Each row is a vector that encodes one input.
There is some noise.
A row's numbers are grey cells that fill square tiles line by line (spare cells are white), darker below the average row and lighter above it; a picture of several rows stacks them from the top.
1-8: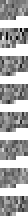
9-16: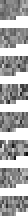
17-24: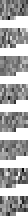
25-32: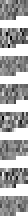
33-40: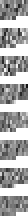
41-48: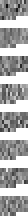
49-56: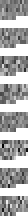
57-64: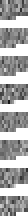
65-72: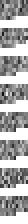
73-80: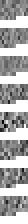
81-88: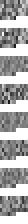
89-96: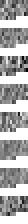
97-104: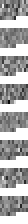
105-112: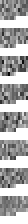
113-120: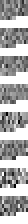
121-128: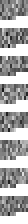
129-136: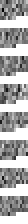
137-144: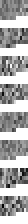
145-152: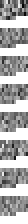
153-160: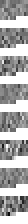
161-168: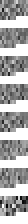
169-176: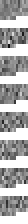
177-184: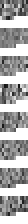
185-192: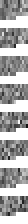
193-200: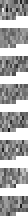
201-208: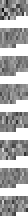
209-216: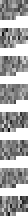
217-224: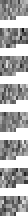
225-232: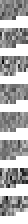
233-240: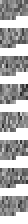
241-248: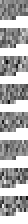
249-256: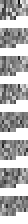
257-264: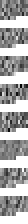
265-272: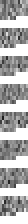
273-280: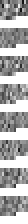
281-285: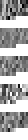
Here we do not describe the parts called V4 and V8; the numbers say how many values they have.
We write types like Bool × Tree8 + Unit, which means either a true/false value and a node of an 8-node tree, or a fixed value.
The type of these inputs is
Line7 × (Line7 × V4 + V8) + Tree9.
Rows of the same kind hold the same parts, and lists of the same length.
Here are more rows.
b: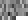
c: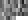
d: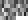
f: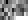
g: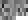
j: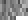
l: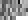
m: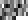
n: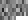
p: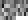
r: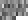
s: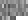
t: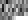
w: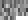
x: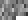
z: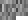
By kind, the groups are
b, m, r, s, x, z
c, f, n, t
d, g, j, l, p, w

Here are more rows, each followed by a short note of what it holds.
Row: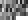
a point on a 7-point line and a value of V8
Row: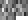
a point on each of two 7-point lines and a value of V4
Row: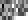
a node of a 9-node tree
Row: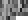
a node of a 9-node tree
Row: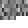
a node of a 9-node tree
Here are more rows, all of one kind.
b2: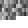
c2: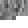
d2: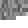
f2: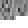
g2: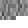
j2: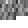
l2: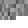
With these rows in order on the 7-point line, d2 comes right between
c2 and j2.
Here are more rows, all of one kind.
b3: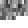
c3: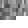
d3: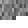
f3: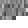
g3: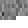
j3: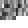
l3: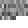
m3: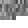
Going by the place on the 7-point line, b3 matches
l3 and m3.
